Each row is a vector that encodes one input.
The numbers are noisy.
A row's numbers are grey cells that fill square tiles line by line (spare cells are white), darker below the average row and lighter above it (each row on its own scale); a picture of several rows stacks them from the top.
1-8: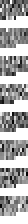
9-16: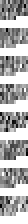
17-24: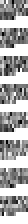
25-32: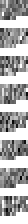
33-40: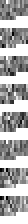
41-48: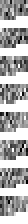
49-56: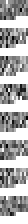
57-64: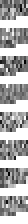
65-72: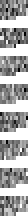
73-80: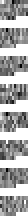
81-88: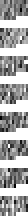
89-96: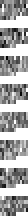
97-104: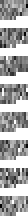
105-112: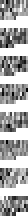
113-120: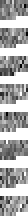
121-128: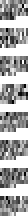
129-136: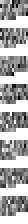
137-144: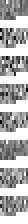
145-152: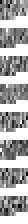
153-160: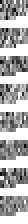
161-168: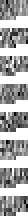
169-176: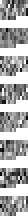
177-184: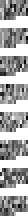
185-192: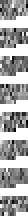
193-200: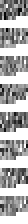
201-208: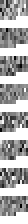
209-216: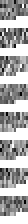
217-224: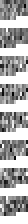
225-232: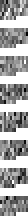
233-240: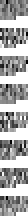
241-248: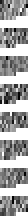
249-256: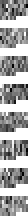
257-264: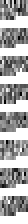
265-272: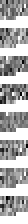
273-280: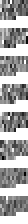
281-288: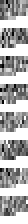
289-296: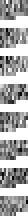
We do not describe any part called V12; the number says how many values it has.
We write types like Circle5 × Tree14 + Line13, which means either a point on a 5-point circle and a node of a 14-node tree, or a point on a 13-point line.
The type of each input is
List2(Bool × V12).
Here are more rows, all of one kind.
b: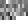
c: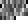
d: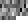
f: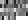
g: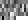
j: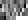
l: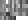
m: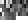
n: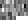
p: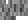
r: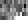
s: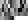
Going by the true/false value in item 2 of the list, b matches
m, p, r and s.
